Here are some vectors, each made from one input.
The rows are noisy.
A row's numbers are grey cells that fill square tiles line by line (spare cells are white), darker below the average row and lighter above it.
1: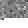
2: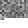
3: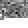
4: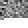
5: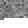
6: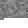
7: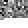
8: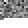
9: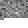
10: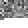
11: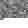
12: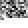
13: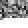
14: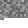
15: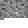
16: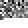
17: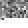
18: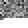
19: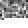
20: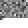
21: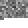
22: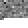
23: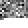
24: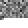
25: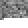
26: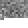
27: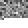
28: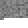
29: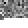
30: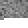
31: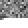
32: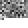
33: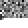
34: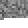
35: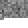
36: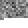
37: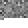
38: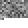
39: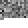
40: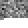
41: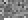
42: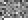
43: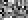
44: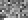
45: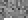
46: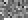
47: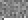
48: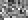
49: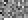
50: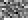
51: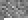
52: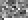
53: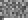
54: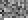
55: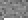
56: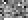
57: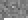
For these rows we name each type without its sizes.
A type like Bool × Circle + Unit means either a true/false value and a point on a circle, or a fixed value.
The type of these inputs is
Bool × Bool × Bool + Line.
